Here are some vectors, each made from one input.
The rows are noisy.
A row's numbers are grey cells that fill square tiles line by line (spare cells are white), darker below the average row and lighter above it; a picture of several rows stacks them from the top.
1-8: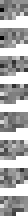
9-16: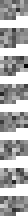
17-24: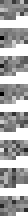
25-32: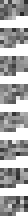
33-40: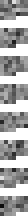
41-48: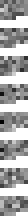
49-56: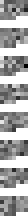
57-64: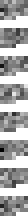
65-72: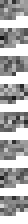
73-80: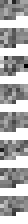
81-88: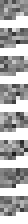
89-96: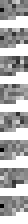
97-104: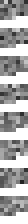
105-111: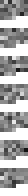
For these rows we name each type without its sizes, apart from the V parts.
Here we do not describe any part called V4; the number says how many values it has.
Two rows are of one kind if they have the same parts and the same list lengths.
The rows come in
2 kinds.
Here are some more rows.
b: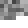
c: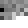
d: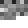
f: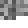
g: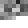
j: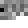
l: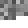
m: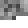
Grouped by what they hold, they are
b, c, d, f, j, l
g, m

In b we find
a point on a circle and a true/false value.
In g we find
two values of V4.
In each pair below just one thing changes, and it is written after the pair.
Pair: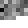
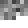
the true/false value
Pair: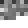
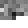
the place on the circle
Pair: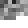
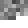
the place on the circle
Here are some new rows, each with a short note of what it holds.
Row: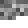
two values of V4
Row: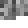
a point on a circle and a true/false value
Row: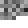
two values of V4
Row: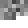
a point on a circle and a true/false value
